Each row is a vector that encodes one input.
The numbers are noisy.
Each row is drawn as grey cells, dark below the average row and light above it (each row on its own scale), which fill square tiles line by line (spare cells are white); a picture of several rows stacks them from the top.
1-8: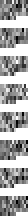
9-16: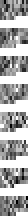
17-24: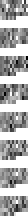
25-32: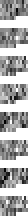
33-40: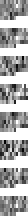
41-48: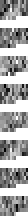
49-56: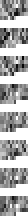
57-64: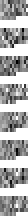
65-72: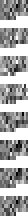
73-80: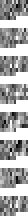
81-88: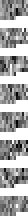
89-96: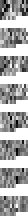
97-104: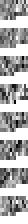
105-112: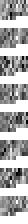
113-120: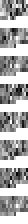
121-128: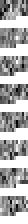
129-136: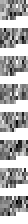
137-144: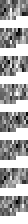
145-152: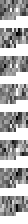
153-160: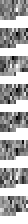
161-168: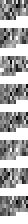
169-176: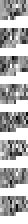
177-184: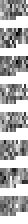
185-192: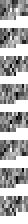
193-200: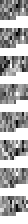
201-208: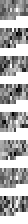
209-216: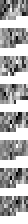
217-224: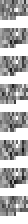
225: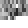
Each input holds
either a point on each of two 3-point lines, or a point on a 13-point line.
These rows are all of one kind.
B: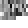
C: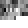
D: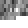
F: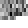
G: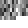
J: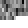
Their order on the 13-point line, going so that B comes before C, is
B, J, F, G, D, C.
